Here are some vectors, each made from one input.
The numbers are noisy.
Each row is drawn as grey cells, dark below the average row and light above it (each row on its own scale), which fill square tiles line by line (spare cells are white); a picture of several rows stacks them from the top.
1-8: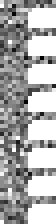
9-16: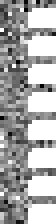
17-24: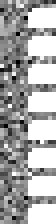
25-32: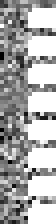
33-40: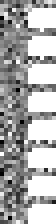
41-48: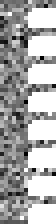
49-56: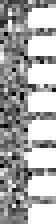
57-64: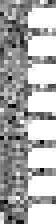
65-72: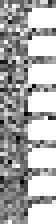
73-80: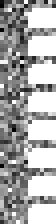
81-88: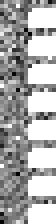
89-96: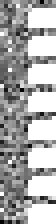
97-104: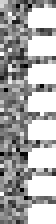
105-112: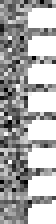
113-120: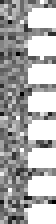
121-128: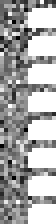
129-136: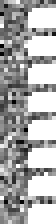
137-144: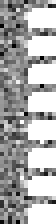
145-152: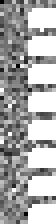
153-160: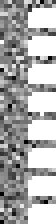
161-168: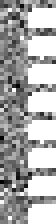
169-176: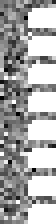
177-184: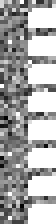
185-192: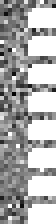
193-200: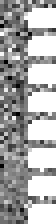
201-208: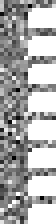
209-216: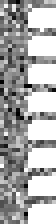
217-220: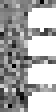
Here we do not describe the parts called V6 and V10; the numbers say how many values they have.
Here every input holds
one of 9 labels, together with either a true/false value and a value of V10, or a value of V6.
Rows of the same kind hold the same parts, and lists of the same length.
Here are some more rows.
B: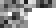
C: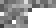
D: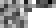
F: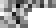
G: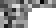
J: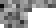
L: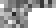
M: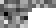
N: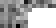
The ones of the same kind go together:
B, C, F, G, L
D, J, M, N

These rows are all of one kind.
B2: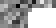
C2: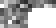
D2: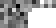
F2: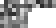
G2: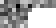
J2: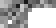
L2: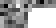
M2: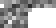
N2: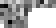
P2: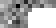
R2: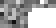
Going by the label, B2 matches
C2, J2, M2 and P2.
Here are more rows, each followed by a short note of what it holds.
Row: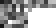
one of 9 labels and a value of V6
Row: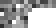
one of 9 labels and a value of V6
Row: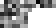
one of 9 labels, a true/false value and a value of V10
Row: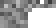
one of 9 labels, a true/false value and a value of V10
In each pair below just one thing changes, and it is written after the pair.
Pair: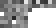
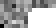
the value of V6
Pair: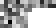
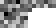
the value of V6
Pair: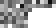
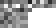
the value of V6
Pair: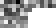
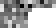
the value of V6
